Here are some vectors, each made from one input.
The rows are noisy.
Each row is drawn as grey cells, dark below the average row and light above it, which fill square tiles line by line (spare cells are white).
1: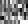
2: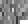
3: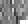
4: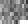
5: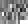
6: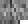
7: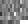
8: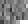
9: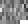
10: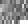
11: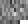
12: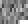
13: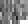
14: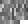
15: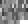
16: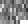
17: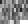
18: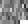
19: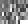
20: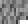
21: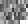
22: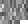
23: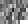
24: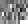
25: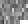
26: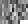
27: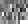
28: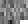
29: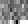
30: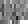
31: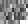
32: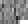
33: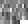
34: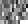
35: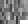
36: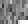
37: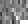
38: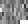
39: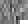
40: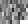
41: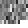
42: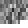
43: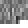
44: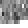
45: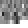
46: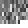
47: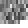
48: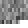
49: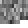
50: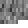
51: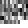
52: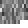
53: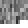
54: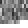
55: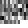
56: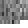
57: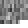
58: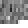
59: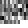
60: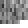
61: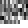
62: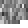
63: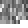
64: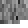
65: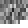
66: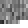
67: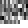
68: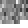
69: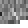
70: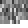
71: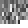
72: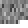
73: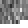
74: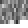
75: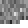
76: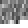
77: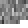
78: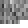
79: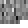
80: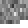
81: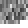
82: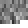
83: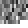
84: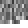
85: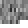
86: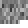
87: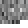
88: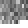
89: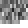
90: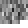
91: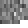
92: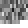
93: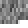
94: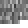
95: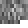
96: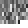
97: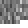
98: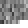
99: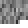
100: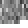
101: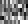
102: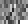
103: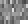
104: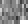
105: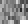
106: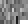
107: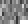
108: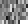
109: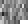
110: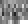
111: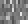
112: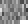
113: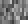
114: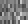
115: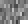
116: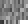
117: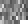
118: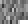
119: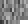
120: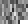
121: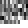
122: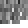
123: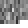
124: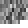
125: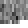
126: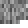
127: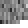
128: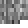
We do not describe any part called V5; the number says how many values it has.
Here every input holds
a list of up to three items, each a true/false value and a value of V5.
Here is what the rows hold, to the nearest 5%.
All of them are lists of up to three items, each a true/false value and a value of V5: about 5% are empty, 20% hold one, 25% two and 50% three.
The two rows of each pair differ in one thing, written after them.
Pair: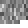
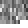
the value of V5 in item 1 of the list
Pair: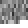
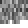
the value of V5 in item 1 of the list
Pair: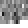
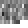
the true/false value in item 1 of the list
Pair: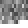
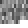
the value of V5 in item 1 of the list
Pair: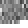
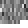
the true/false value in item 1 of the list
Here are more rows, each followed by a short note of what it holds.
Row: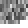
a list of one item
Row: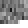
a list of three items
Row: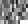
a list of one item
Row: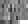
a list of three items
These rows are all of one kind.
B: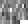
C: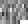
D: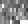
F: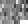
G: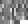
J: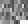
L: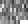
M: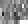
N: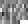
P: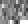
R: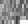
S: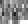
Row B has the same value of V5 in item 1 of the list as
C, M, N and S.
